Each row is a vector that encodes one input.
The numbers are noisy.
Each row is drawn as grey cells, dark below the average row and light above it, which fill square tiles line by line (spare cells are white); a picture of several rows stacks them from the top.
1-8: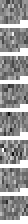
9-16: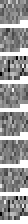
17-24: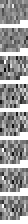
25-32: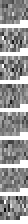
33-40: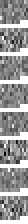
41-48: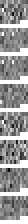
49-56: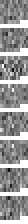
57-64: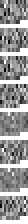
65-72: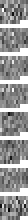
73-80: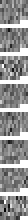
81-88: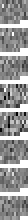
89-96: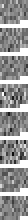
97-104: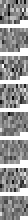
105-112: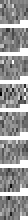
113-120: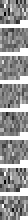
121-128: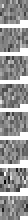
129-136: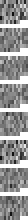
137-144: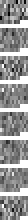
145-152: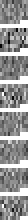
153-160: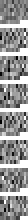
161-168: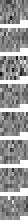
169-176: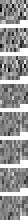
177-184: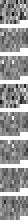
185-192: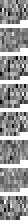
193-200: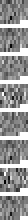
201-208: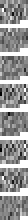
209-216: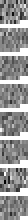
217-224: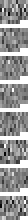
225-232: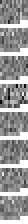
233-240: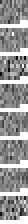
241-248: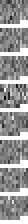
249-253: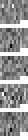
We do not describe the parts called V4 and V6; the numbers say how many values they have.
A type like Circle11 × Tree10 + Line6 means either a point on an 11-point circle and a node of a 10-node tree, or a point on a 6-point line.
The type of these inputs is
Bool × (Tree10 + Unit) × V4 + V6.
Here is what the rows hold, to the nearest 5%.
About 65% of them hold a true/false value and a value of V4, together with either a fixed value, or a node of a 10-node tree. The rest hold a value of V6.
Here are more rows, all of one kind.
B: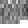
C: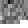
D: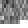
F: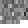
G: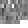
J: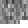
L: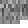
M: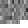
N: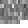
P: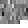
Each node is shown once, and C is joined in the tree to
F.
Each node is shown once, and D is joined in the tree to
B.
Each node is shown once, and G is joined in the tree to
J, M and N.
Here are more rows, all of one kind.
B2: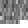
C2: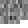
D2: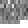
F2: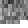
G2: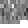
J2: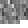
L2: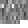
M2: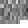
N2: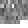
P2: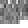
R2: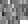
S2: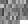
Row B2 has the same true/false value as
C2 and F2.
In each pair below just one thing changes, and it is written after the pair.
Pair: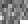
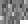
the value of V4
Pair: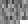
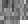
the node of the tree
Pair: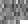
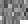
the node of the tree
